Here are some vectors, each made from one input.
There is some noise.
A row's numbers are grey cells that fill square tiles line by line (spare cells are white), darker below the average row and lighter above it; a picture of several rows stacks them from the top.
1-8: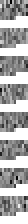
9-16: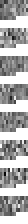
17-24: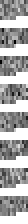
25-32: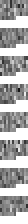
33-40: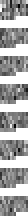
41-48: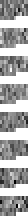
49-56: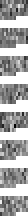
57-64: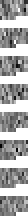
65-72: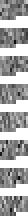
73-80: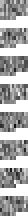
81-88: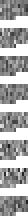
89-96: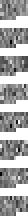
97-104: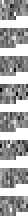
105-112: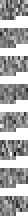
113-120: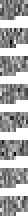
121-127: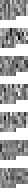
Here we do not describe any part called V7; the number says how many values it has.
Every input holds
a point on an 8-point line and a value of V7, together with either a fixed value, or three true/false values.
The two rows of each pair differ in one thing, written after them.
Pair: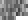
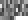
one of the three true/false values
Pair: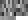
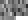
the place on the 8-point line
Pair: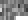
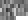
one of the three true/false values
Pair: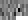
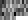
the value of V7
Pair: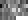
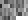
the value of V7
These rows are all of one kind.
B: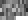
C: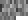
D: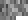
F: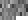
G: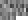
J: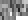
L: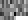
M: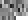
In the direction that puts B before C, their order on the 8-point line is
M, B, J, D, C, F, G, L.
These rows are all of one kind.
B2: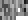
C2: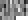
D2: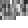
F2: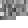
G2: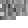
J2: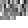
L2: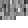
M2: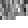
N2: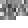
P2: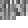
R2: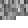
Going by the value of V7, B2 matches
C2 and L2.
